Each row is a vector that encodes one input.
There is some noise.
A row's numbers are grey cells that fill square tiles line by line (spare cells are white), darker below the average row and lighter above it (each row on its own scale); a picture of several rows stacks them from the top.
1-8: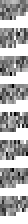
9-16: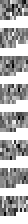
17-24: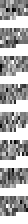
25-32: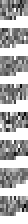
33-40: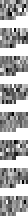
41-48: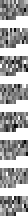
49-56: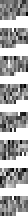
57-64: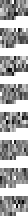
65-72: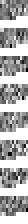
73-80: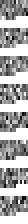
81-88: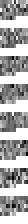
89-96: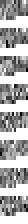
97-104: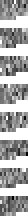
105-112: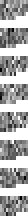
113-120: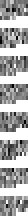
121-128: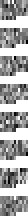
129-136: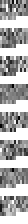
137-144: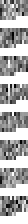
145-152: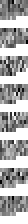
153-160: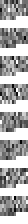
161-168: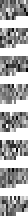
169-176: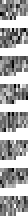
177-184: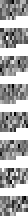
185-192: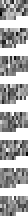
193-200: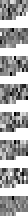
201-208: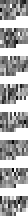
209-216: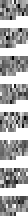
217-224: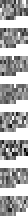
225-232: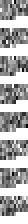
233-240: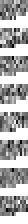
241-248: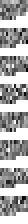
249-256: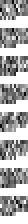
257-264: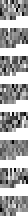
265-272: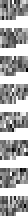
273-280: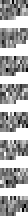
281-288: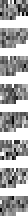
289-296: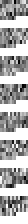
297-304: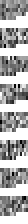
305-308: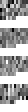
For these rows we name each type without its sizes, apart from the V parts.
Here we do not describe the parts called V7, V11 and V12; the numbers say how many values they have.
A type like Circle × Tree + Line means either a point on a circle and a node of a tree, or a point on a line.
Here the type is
(Bool × V7 + Line) × (Line + V11) + V12.
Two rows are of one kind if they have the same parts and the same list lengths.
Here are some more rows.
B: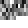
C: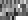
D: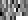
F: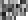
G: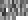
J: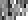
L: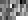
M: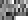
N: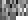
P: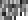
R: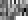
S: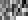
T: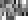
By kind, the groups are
B, L, S
C, M, T
D, F
G, J, N, P
R

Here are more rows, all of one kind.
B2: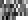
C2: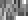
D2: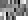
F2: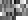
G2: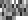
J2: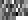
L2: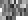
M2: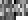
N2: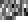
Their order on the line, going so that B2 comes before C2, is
M2, F2, D2, B2, J2, G2, C2, N2, L2.
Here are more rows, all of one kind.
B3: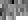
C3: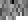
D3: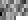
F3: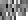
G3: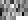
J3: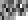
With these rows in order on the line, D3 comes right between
B3 and G3.
